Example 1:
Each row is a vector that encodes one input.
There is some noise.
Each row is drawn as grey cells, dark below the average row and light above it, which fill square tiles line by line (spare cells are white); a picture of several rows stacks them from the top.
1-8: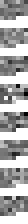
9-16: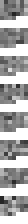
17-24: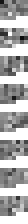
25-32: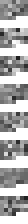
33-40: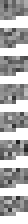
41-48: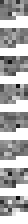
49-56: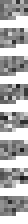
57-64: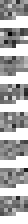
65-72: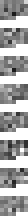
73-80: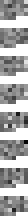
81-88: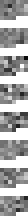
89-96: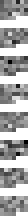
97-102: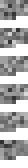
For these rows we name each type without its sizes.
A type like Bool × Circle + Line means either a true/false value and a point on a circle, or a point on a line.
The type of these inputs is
(Bool × Bool × Bool + Unit) × (Circle + Line).
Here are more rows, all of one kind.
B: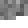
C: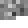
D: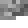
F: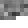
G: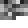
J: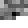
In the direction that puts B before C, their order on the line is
G, B, C, J, D, F.
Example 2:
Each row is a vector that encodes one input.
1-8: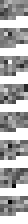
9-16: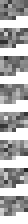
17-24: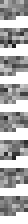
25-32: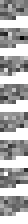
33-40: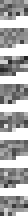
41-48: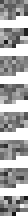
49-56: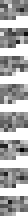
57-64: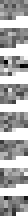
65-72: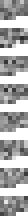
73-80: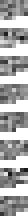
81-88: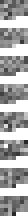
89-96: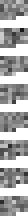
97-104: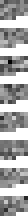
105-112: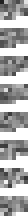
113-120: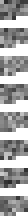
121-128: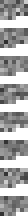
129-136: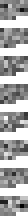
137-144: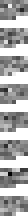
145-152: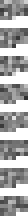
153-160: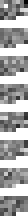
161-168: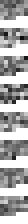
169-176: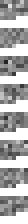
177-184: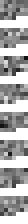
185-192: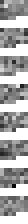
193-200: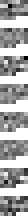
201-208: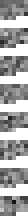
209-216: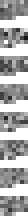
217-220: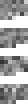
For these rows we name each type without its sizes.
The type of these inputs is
(Bool × Bool × Bool + Line) × Circle.
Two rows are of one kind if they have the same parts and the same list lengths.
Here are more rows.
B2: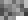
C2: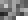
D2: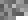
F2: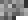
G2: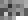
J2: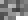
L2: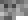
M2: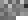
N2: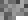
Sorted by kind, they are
B2, C2, D2, F2, J2, M2, N2
G2, L2

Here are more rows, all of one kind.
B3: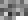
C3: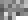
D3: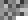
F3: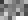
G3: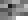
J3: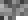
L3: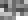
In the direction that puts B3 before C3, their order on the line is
F3, B3, C3, J3, G3, L3, D3.
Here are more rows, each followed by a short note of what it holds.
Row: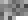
a point on a circle and a point on a line
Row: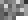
a point on a circle and three true/false values
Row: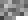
a point on a circle and three true/false values
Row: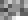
a point on a circle and a point on a line
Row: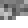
a point on a circle and a point on a line
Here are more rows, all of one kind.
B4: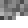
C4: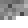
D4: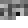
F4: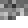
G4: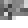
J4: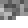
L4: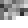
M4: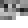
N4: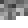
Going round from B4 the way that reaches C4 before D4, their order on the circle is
B4, C4, L4, G4, D4, N4, F4, M4, J4.
